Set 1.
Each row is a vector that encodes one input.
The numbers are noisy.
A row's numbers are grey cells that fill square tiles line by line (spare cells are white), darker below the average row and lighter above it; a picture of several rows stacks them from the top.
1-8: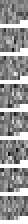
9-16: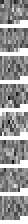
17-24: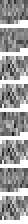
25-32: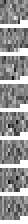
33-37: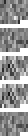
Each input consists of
either a fixed value, or a node of a 7-node tree.
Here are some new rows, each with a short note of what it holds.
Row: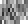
a fixed value
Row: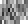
a fixed value
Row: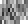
a fixed value
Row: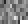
a node of a 7-node tree
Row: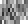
a fixed value
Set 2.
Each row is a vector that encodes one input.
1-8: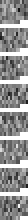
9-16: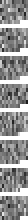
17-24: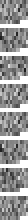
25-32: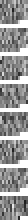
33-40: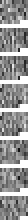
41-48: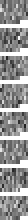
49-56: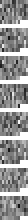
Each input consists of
four true/false values.
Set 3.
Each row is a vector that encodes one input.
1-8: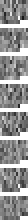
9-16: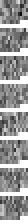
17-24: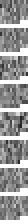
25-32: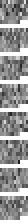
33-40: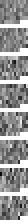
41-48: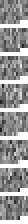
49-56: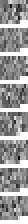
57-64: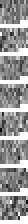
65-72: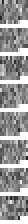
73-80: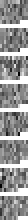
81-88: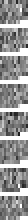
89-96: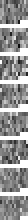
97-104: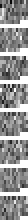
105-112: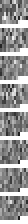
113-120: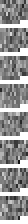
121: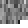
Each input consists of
a point on a 17-point circle.
